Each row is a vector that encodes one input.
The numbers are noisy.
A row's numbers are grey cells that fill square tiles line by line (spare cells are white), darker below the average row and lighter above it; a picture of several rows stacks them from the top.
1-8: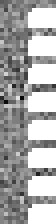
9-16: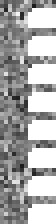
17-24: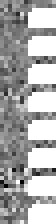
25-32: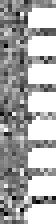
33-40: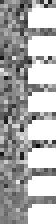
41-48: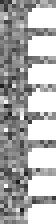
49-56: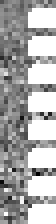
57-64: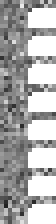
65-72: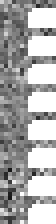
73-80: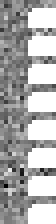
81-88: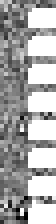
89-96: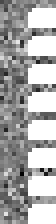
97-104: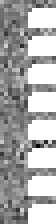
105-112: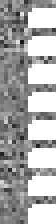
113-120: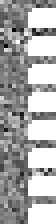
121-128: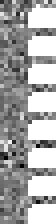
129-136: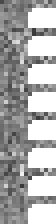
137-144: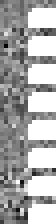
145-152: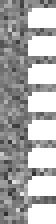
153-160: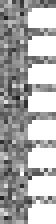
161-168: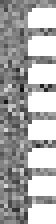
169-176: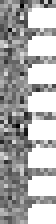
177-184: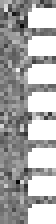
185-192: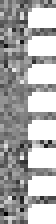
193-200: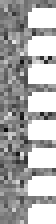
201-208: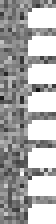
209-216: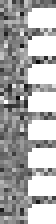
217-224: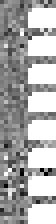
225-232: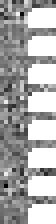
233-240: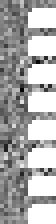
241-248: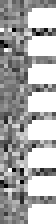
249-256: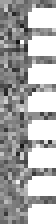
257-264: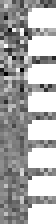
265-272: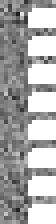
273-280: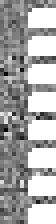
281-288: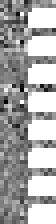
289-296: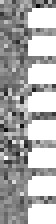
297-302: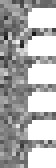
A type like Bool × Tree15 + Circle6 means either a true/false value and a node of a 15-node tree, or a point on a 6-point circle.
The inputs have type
Bool × Bool × Bool.
